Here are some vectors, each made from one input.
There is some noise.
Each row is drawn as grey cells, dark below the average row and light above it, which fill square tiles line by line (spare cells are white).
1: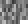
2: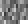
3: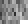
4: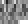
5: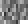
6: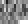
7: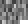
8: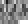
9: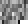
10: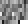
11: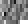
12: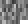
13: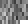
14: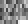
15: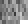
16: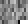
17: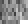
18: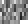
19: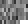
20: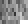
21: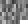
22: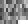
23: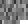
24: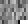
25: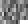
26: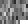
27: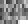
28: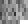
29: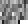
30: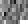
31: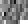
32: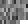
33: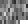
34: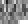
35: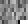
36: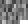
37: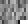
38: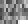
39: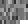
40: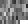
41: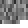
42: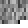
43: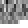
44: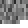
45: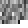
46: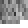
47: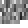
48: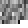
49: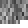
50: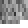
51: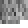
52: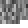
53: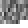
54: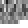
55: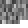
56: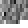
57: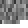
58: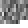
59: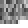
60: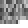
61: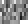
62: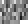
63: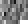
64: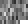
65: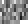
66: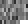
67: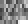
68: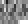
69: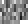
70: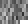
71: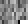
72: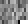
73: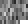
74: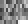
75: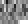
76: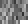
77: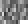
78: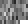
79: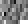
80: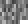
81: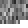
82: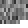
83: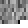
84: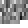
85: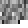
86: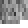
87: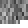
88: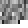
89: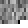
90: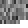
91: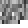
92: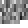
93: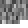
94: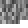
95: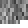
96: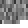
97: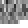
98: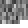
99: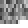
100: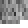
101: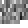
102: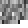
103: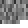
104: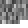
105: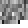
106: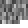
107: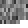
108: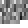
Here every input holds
either a point on a 6-point circle, or a point on an 8-point line.
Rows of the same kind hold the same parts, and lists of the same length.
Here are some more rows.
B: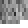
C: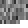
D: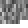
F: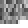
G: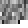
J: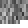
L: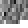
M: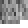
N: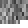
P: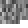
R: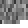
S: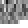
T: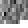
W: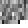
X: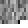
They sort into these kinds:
B, F, G, M, S, W, X
C, D, J, L, N, P, R, T

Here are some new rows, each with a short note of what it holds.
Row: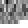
a point on a 6-point circle
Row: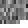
a point on an 8-point line
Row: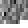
a point on an 8-point line
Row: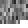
a point on an 8-point line
